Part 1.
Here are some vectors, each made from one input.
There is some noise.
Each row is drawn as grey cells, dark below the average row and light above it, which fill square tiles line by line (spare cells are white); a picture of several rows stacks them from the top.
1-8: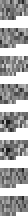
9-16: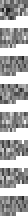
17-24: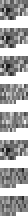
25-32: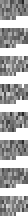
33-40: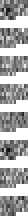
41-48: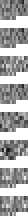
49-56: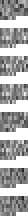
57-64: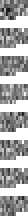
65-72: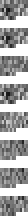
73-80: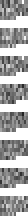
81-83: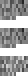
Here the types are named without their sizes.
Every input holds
a point on a line.
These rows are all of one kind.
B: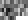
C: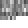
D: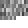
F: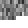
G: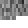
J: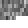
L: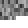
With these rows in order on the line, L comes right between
D and J.
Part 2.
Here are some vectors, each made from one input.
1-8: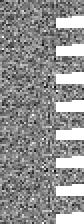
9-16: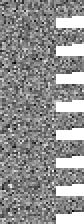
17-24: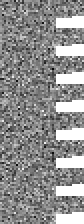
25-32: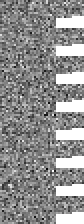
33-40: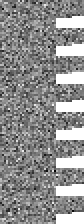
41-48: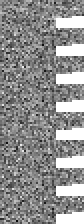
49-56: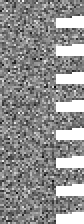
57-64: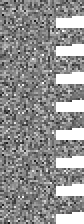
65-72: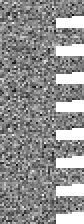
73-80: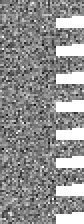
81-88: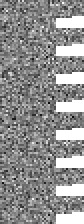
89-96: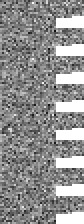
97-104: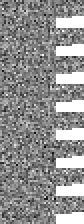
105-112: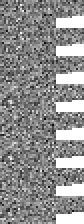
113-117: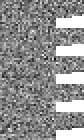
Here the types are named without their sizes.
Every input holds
a point on a circle.
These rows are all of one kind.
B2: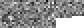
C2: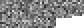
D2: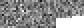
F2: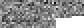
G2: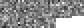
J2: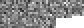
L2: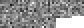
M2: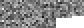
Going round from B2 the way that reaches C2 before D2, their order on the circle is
B2, G2, L2, J2, C2, M2, D2, F2.
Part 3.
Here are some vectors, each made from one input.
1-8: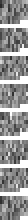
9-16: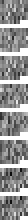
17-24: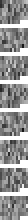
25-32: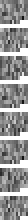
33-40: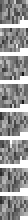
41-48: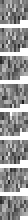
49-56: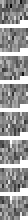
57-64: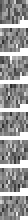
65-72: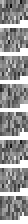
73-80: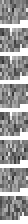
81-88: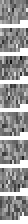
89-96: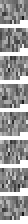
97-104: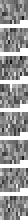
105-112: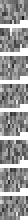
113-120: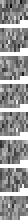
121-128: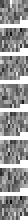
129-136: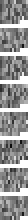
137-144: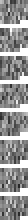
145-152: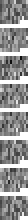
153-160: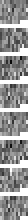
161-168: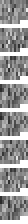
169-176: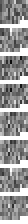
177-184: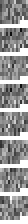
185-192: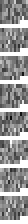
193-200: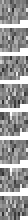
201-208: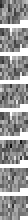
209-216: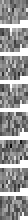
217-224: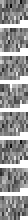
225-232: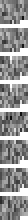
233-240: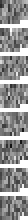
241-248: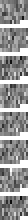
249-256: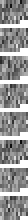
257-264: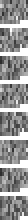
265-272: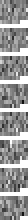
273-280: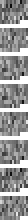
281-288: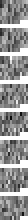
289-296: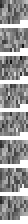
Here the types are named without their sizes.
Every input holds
a point on a circle.
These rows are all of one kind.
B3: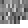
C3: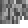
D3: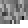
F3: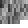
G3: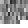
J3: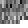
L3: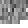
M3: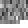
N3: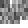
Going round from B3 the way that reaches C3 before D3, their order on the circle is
B3, N3, F3, C3, J3, G3, L3, M3, D3.
